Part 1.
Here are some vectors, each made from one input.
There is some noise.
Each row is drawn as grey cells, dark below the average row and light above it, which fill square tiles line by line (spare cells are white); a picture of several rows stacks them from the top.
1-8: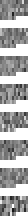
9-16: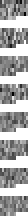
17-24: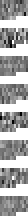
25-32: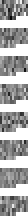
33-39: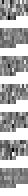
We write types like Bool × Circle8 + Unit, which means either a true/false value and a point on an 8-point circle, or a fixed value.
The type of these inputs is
Line7.
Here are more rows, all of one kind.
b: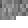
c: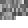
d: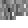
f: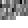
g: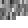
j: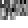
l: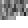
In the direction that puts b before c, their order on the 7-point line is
l, g, b, f, c, j, d.
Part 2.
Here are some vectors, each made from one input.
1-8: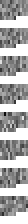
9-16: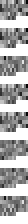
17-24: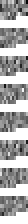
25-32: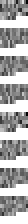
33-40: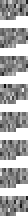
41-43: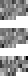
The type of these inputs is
Line8.
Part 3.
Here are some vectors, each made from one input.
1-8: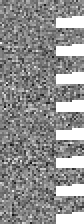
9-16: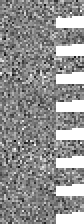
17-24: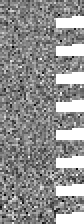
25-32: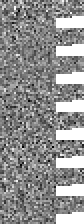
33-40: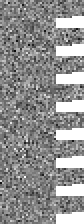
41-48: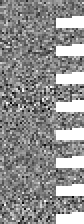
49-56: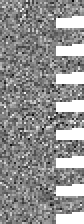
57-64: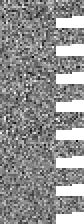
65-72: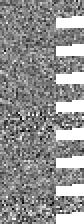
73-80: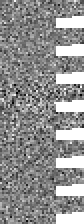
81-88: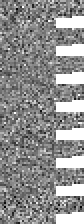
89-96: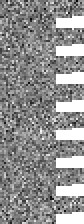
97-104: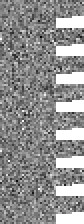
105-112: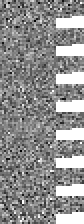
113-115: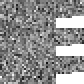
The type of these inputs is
Circle15.
